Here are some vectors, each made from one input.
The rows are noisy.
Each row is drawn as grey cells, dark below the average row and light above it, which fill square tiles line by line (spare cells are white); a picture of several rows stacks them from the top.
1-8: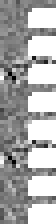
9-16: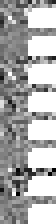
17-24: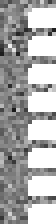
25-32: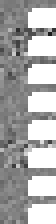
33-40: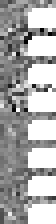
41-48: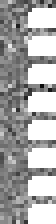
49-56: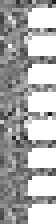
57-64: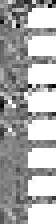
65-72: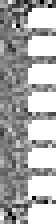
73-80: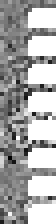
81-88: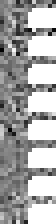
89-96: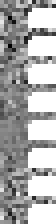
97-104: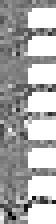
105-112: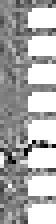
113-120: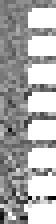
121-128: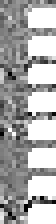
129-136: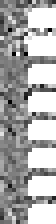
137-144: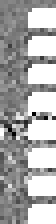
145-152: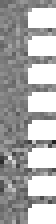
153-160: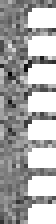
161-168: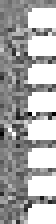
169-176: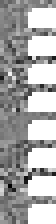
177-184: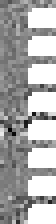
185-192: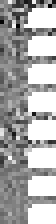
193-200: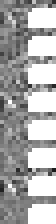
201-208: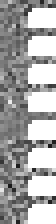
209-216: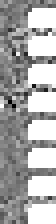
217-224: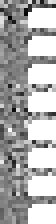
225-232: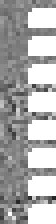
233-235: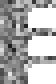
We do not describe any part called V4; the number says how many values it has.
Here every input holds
a true/false value, together with a list of up to two items, each a point on a 9-point line and a value of V4.
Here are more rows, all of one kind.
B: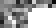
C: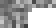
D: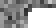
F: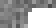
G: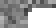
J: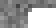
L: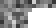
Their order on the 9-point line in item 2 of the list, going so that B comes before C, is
D, L, B, F, C, J, G.
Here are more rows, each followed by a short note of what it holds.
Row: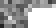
a true/false value, together with the empty list
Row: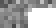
a true/false value, together with a list of one item
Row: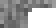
a true/false value, together with the empty list
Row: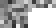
a true/false value, together with a list of two items
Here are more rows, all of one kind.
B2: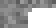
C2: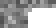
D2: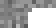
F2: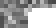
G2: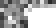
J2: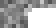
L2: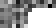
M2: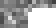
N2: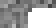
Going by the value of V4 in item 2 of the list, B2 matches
C2, F2 and N2.
